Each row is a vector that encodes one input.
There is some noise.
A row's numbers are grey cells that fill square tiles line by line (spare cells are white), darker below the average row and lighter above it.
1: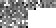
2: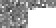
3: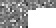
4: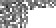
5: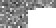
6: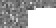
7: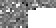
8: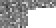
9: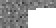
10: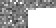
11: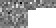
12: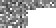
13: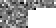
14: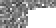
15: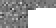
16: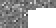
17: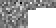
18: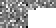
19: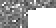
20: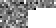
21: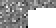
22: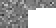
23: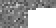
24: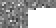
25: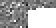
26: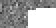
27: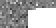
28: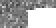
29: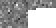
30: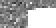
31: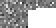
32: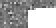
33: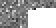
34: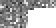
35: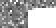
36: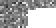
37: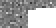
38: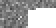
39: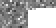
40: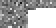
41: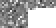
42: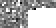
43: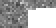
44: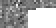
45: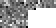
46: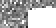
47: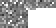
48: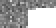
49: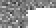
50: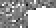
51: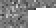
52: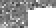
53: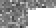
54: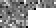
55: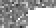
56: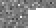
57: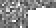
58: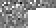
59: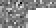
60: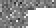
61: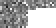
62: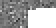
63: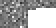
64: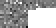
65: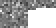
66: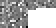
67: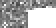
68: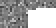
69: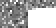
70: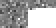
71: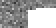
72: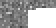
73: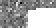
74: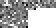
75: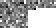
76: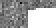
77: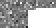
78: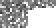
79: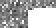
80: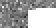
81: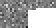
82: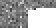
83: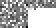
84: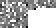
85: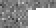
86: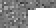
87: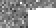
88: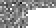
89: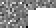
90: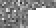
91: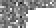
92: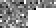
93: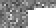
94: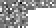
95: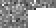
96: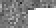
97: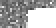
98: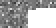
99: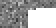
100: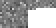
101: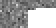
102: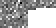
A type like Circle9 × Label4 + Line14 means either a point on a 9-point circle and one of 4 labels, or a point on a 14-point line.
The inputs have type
(Bool × Bool × Bool + Unit) × Label6 × Label6 + Unit.
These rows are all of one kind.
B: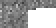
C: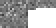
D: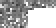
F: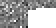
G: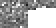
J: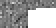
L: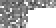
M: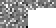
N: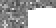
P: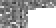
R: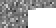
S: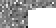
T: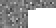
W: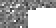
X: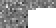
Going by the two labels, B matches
D, F, M and N.
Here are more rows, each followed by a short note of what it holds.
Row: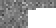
two labels (each one of 6)
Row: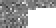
two labels (each one of 6)
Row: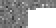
two labels (each one of 6)
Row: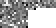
a fixed value
